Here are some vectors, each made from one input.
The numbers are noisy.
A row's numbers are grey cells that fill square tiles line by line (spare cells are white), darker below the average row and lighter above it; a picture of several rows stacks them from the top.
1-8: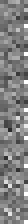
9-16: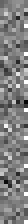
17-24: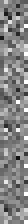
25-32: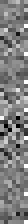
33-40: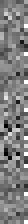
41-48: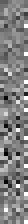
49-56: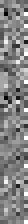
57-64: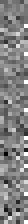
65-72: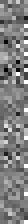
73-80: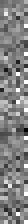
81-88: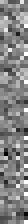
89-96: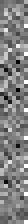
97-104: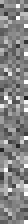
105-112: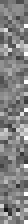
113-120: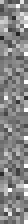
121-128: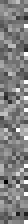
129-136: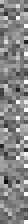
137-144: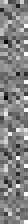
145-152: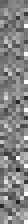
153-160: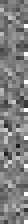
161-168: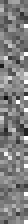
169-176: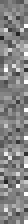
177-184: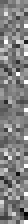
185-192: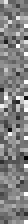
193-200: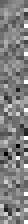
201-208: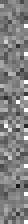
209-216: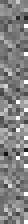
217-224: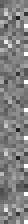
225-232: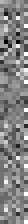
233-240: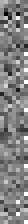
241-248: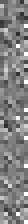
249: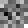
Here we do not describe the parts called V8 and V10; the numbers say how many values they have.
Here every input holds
either a point on a 7-point line, a true/false value, a value of V8 and a value of V10, or a point on a 9-point line and a node of a 9-node tree.
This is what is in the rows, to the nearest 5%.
About 60% of them hold a point on a 7-point line, a true/false value, a value of V8 and a value of V10. The rest hold a point on a 9-point line and a node of a 9-node tree.
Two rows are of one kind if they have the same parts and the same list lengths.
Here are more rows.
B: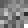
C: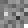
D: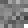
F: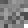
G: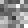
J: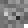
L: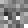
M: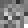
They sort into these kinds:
B, C, D, F, J, M
G, L

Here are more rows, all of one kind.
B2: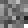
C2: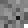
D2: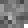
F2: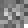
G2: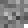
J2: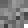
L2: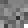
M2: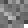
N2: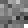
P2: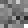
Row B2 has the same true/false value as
D2, M2, N2 and P2.
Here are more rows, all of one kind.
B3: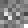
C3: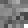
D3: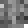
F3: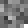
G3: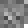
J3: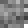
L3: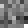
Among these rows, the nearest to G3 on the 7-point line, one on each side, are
B3 and L3.
